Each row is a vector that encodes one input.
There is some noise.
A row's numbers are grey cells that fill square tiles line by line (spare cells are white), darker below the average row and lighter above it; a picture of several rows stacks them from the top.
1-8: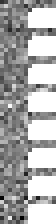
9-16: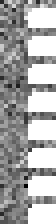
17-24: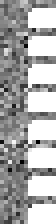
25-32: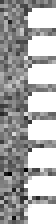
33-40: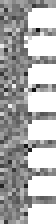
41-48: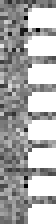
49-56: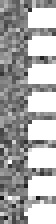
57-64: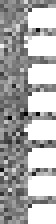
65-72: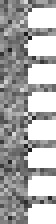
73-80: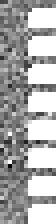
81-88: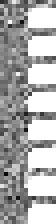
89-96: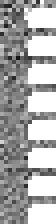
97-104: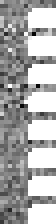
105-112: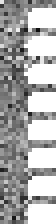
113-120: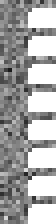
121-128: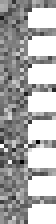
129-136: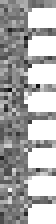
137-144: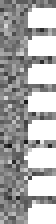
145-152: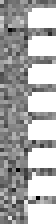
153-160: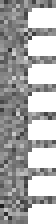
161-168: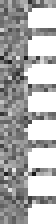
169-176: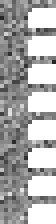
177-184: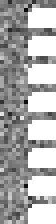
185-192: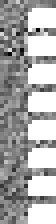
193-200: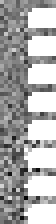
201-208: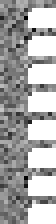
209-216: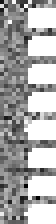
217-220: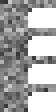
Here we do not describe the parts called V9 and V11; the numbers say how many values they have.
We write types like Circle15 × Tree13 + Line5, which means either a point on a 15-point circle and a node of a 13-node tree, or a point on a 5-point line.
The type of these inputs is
Line5 × (Line7 + (Line8 + V9) × V11).
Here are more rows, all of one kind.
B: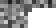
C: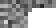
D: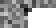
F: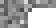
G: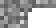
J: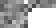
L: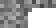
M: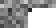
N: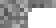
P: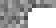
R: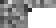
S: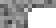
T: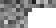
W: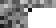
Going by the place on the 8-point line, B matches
C, M and T.
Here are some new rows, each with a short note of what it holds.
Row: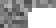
a point on a 5-point line, a value of V9 and a value of V11
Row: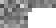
a point on a 5-point line, a value of V9 and a value of V11
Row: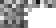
a point on a 5-point line and a point on a 7-point line
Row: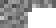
a point on a 5-point line, a value of V9 and a value of V11
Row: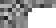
a point on a 5-point line, a point on an 8-point line and a value of V11
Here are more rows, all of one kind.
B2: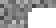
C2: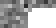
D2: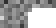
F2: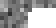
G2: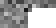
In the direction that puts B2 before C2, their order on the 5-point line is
B2, C2, F2, D2, G2.
